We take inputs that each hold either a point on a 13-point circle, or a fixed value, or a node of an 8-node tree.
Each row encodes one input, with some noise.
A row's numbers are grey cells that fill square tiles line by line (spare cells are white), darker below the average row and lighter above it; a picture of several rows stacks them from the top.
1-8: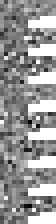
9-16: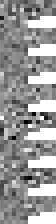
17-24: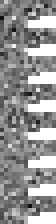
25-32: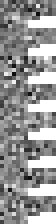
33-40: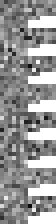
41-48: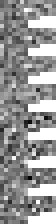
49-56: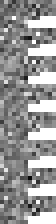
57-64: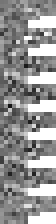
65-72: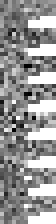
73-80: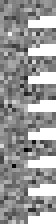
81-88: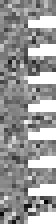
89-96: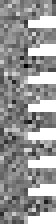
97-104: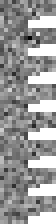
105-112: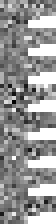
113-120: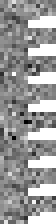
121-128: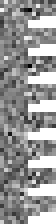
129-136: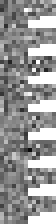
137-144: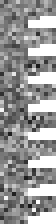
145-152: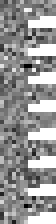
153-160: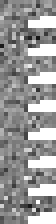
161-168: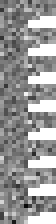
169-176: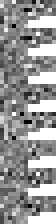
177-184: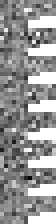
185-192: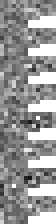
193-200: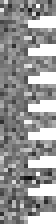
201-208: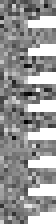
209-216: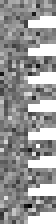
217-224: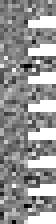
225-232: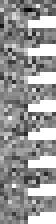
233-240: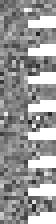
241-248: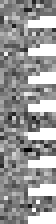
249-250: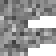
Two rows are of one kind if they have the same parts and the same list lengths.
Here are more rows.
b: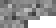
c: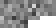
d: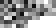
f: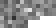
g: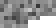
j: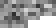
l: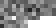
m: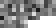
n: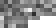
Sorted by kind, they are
b, c, f, g, j, n
d
l, m

